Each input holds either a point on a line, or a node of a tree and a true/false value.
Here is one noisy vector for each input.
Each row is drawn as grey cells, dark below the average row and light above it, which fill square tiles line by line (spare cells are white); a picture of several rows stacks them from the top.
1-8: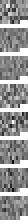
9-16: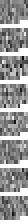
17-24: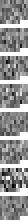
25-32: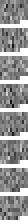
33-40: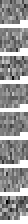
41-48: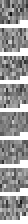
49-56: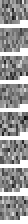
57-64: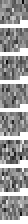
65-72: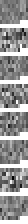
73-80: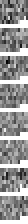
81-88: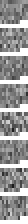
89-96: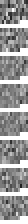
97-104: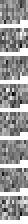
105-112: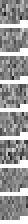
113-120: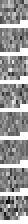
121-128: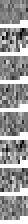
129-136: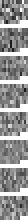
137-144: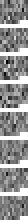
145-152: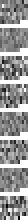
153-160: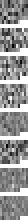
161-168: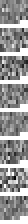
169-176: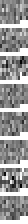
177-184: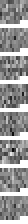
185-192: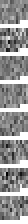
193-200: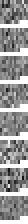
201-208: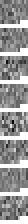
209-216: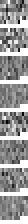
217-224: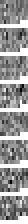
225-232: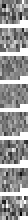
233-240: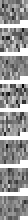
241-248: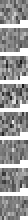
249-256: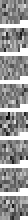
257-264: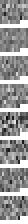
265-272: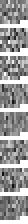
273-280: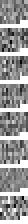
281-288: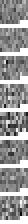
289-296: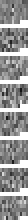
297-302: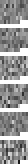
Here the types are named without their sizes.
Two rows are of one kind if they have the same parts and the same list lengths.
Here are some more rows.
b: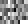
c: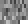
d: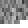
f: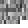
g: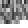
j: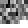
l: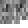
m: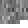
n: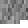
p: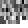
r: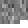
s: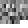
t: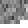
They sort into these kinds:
b, m, p, s
c, d, f, g, j, l, n, r, t

